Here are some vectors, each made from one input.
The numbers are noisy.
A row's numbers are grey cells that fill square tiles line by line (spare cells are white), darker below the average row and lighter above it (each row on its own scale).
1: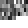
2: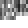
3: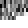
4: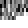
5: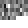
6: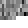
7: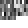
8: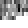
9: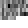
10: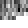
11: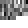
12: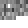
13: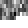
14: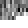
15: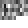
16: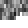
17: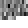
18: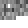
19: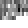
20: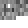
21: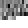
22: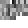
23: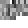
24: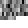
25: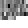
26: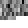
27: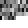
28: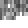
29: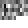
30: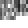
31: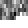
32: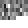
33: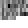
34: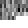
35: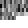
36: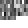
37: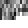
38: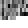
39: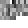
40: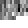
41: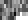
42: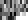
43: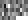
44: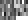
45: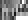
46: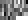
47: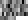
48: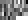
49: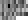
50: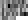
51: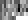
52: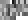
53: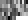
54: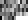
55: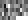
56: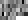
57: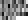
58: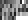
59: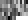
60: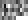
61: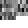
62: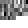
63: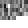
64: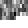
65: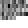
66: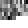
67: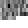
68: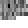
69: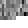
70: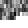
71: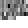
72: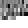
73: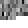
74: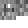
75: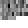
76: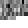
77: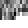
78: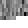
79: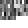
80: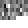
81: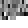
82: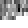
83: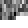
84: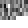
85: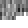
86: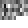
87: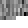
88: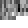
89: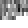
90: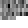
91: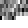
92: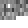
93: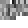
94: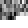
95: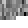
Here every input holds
either a point on a 5-point line and a point on a 7-point line, or a list of up to two points on an 8-point line.
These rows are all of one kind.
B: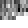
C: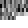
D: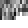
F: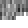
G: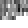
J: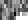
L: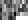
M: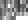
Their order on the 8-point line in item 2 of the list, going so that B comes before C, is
F, G, D, J, B, M, C, L.
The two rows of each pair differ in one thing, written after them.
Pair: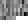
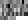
the place on the 5-point line
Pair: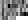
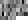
the place on the 5-point line
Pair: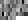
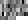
the place on the 7-point line
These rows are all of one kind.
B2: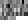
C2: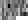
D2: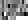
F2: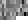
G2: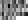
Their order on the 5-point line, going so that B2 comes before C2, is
F2, B2, D2, C2, G2.
